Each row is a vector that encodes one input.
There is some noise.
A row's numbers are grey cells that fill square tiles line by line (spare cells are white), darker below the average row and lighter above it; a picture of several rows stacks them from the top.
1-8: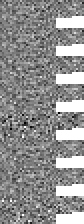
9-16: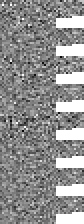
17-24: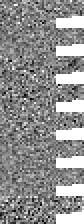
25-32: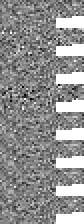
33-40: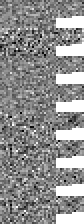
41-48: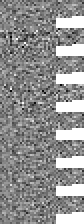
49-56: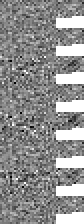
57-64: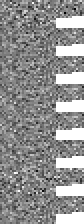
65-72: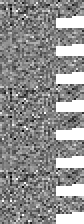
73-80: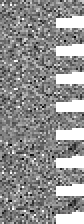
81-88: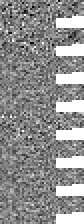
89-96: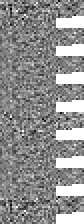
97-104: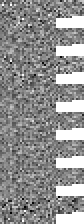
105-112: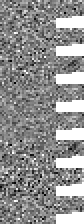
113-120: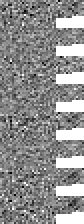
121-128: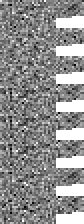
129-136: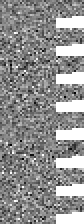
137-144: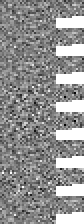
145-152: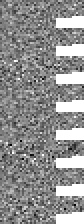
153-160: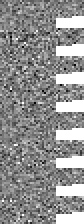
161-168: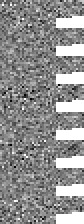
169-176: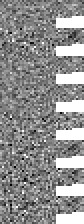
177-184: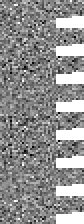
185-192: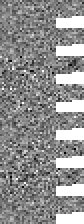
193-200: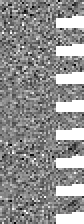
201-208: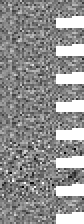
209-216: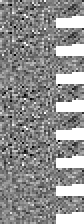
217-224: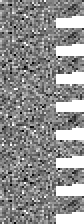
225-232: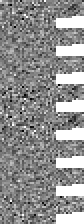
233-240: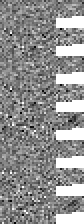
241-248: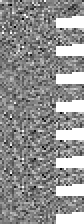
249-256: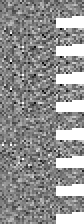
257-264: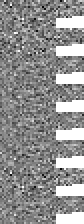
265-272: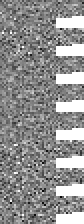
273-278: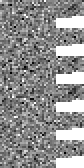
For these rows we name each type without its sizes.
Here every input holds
either a fixed value, or a node of a tree, or three true/false values.
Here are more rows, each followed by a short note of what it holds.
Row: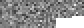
a node of a tree
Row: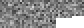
a node of a tree
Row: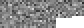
a node of a tree
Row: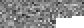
a node of a tree
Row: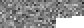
a node of a tree
